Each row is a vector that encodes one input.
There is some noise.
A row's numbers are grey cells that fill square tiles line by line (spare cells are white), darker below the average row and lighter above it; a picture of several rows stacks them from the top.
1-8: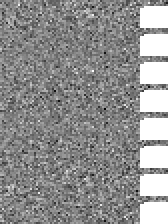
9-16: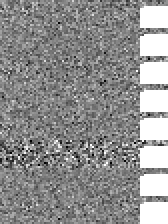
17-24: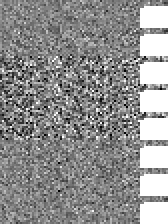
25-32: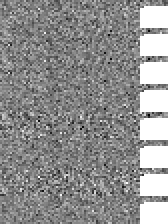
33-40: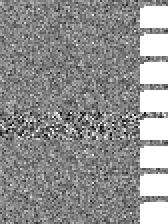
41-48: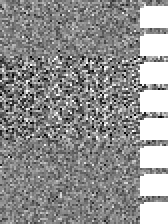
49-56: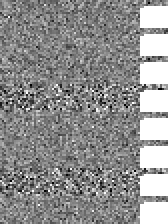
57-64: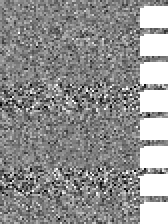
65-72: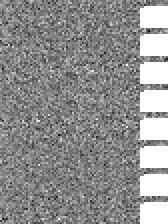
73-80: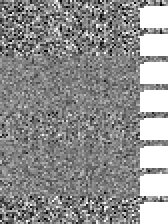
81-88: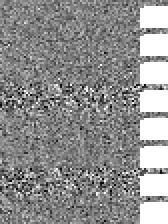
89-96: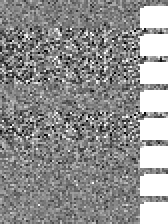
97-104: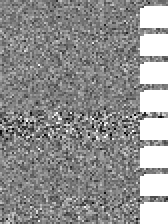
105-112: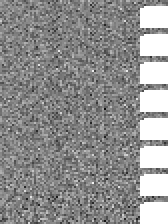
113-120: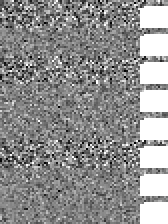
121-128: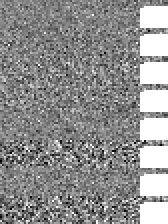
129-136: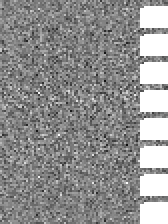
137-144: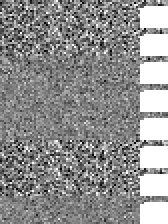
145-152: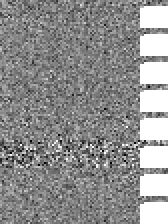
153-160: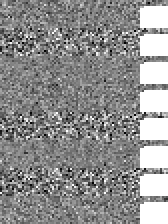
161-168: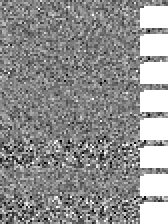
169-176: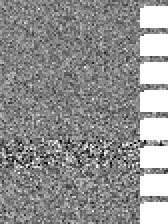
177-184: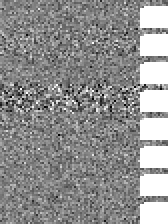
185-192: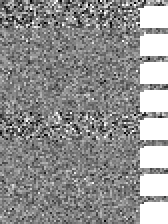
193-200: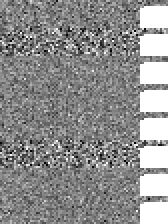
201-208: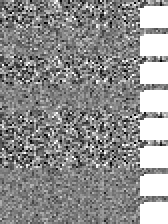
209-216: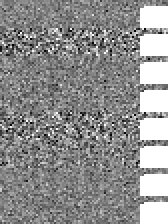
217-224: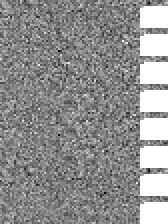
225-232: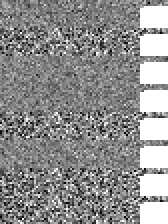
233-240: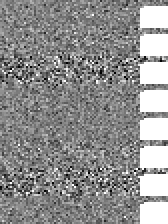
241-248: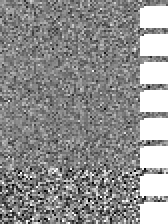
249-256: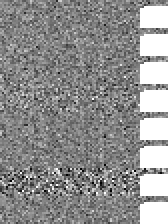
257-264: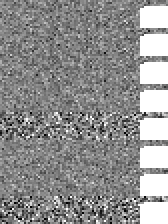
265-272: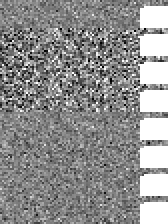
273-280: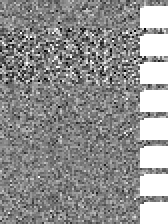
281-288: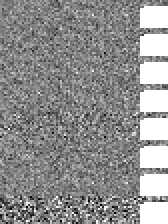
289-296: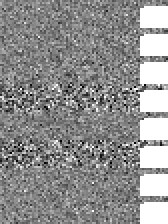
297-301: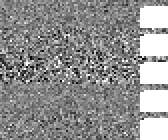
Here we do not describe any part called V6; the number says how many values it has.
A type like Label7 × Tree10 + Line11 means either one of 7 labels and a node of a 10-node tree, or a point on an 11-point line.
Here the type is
Bool × (Tree13 + V6) + Line12.
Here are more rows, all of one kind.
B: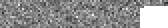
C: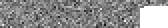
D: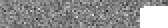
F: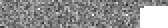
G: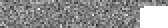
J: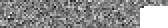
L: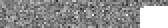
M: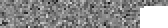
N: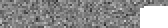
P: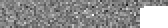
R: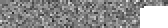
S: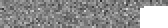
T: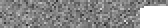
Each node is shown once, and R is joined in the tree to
D.
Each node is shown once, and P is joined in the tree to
B and D.
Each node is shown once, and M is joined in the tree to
N.
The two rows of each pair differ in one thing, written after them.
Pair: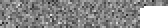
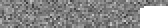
the node of the tree
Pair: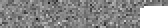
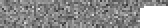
the true/false value
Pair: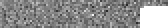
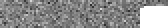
the true/false value
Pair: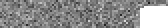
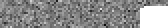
the node of the tree
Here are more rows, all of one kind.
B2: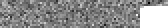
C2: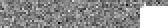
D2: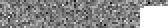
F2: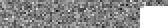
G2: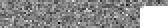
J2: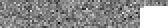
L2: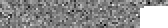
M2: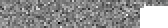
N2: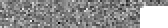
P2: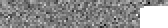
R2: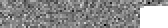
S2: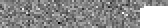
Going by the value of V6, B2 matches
G2 and P2.
